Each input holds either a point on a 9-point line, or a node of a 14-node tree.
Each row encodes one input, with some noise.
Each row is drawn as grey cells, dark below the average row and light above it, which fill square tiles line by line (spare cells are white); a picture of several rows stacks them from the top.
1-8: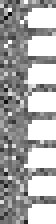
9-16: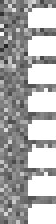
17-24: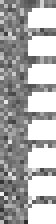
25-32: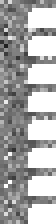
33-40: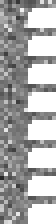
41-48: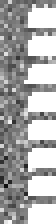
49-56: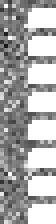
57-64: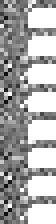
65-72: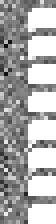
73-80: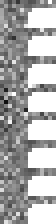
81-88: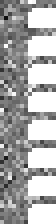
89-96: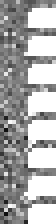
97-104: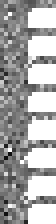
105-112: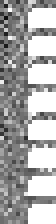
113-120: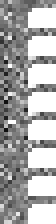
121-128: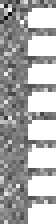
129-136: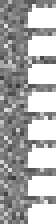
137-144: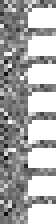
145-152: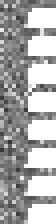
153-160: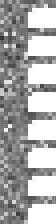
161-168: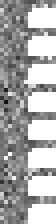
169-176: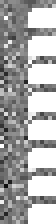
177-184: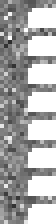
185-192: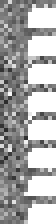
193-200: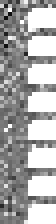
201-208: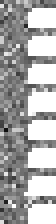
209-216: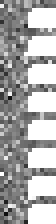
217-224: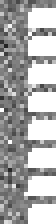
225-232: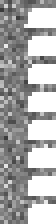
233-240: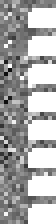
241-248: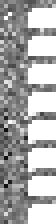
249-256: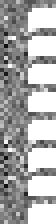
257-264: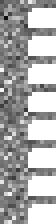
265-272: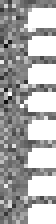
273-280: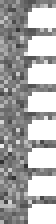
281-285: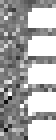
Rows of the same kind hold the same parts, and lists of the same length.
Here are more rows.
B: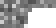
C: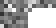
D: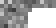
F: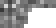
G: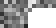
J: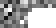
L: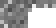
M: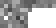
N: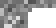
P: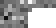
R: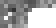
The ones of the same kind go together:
B, D, F, L, M, N, R
C, G, J, P

